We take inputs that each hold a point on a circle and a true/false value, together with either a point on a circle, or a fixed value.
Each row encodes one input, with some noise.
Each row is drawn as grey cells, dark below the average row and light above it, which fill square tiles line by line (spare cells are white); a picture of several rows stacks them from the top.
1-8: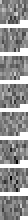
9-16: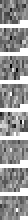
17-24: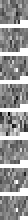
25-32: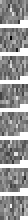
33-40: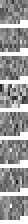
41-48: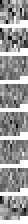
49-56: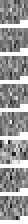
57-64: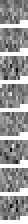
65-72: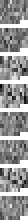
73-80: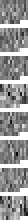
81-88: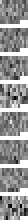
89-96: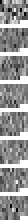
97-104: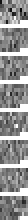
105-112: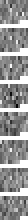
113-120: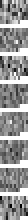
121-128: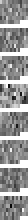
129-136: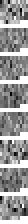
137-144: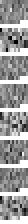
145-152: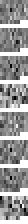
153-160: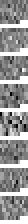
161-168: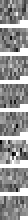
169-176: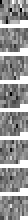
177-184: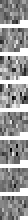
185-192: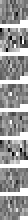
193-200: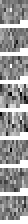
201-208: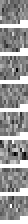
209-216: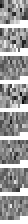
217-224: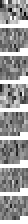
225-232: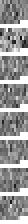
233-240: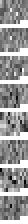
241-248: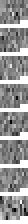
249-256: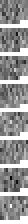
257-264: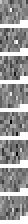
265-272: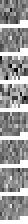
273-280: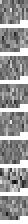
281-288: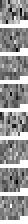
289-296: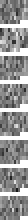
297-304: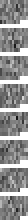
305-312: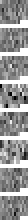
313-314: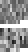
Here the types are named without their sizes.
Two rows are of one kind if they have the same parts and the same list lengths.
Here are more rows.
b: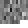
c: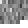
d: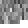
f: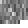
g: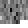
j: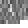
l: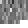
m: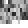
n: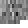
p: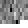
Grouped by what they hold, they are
b, g, p
c, d, f, j, l, m, n

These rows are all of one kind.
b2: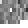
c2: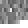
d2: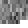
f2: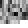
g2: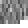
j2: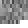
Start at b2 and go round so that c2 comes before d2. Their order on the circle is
b2, c2, j2, d2, f2, g2.
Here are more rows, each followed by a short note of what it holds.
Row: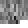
a point on a circle and a true/false value
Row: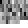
a point on each of two circles and a true/false value
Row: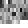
a point on a circle and a true/false value
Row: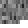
a point on each of two circles and a true/false value
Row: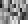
a point on a circle and a true/false value
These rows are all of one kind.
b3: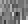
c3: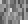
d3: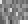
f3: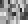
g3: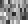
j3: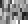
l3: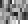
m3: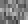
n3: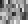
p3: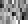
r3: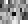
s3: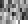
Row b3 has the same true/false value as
c3, d3 and m3.
